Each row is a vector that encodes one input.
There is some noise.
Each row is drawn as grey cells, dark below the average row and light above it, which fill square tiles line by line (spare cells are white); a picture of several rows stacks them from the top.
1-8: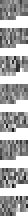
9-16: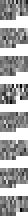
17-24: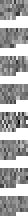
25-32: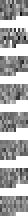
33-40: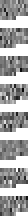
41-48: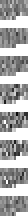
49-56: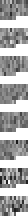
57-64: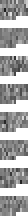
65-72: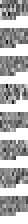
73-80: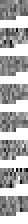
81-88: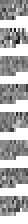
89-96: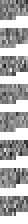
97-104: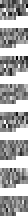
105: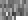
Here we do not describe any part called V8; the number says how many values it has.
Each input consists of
a value of V8, together with either a point on a 5-point line, or four true/false values.
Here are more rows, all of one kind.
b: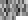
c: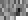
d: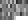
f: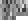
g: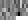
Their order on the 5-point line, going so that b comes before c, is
b, c, f, d, g.
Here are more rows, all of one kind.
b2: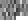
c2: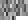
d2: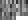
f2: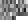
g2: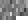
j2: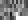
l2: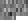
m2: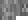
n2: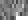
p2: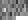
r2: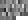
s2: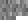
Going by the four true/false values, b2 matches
d2, g2, m2 and n2.
